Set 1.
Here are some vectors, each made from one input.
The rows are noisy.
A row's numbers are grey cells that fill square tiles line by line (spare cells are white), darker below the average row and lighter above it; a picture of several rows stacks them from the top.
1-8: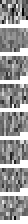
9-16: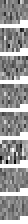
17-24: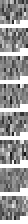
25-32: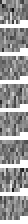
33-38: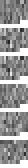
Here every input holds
a node of an 8-node tree.
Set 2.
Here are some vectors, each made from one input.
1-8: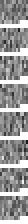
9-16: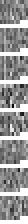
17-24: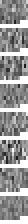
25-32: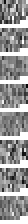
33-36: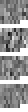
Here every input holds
a node of an 8-node tree.
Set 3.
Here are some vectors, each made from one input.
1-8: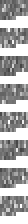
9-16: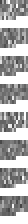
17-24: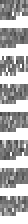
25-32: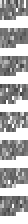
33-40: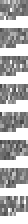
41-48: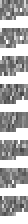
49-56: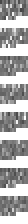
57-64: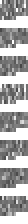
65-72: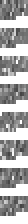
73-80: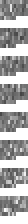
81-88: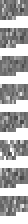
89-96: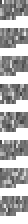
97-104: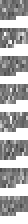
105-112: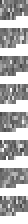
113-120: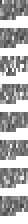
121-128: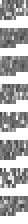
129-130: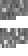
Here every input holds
four true/false values.
